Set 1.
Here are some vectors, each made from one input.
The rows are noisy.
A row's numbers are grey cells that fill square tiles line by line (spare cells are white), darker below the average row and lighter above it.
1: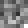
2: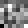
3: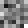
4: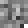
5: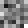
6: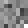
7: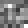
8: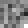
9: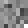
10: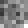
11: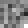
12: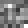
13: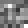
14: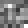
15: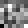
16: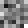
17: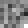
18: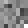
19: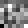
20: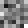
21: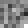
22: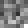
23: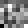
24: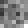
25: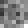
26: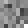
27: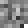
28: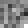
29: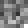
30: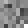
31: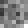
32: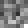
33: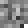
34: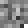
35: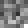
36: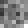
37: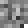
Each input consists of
a point on an 8-point line.
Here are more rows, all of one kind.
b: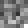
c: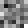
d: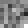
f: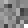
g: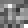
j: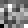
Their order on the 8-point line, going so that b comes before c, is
j, g, b, d, f, c.
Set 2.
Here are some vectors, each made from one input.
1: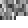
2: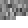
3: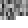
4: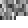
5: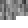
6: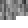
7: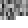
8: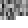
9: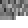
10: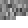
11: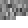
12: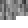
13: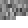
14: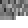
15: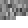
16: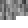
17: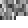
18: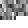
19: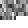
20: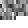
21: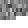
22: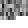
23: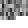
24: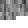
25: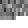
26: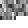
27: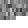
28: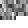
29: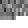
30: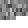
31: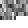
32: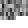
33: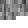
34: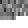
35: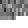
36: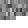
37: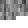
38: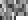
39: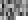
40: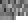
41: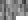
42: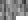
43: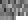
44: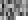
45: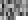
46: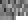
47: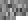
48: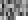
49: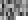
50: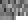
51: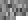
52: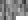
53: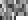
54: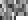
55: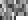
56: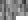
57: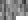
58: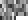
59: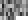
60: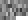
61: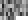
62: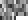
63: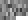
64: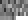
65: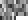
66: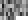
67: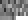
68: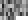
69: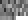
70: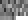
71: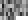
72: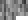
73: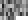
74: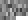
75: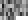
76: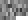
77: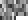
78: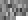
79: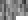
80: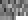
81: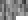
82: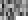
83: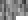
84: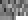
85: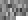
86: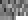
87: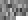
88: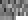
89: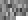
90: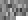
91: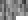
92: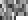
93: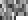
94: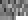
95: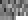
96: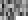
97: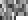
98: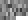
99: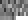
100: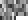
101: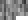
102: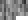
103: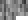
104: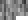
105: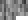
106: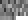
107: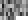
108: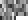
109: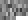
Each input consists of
a point on a 5-point line.
